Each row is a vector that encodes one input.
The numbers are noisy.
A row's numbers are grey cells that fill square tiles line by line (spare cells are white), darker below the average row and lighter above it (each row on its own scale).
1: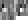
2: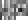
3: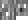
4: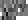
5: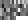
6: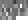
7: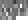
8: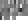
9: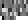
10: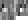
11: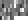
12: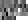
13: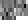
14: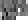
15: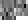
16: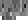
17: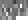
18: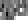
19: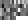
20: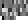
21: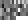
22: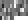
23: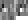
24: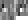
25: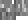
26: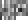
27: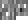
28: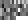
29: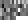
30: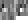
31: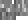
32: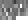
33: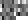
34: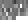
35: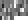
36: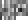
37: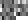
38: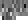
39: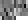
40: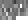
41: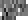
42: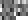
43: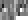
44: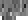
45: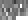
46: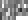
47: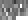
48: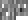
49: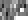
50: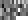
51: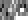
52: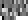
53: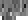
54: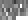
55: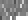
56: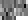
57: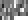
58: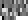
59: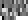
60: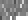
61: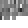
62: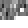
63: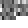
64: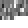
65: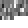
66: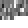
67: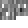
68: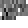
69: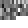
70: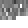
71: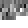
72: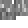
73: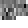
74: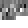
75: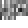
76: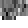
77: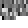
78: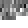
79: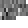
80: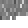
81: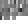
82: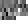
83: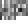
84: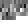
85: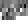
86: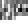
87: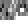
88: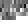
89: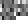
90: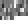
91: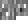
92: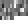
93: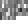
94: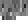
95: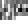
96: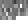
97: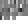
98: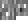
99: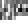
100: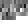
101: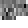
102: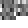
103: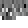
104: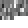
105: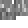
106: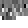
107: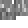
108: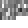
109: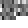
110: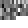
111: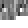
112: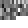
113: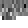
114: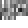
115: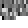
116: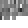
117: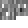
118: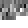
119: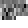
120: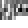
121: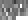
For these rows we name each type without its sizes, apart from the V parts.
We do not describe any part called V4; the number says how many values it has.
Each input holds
either a true/false value and a value of V4, or a list of points on a line.
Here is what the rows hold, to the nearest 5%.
About 35% of them hold a true/false value and a value of V4. The rest are lists of points on a line.
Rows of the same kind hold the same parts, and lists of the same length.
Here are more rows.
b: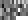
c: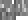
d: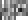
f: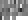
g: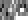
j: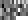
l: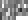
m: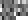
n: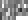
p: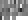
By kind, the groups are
b, j, m
c
d, f, l, n, p
g

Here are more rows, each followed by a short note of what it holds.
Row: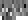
a list of two items
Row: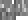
the empty list
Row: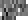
a list of two items
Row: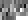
a list of two items
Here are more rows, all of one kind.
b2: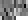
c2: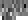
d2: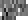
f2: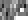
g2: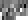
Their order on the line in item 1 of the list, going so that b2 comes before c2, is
d2, b2, c2, g2, f2.
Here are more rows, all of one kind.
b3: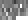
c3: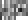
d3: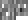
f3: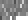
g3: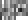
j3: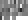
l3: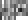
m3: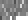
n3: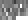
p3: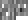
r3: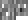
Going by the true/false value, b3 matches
f3, j3, m3 and n3.
